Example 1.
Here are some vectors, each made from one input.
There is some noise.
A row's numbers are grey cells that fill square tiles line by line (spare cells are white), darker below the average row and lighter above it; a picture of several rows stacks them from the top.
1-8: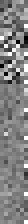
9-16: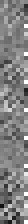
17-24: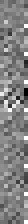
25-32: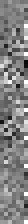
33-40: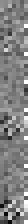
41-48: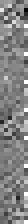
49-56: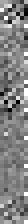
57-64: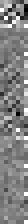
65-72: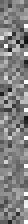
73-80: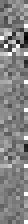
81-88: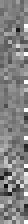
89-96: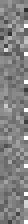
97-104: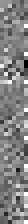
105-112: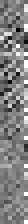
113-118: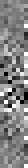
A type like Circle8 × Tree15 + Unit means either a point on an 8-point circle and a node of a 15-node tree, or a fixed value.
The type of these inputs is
Circle11 + Unit.
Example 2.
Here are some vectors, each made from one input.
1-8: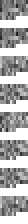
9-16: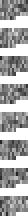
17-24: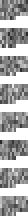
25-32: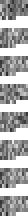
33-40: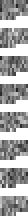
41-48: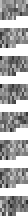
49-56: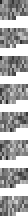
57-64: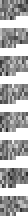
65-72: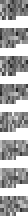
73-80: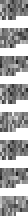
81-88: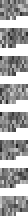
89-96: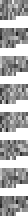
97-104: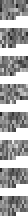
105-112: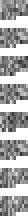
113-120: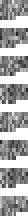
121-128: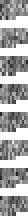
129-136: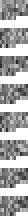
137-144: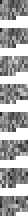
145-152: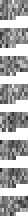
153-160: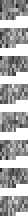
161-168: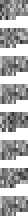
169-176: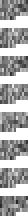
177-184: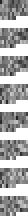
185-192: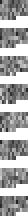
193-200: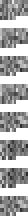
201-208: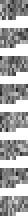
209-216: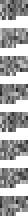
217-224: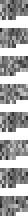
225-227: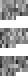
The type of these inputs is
Bool × Bool × Bool.
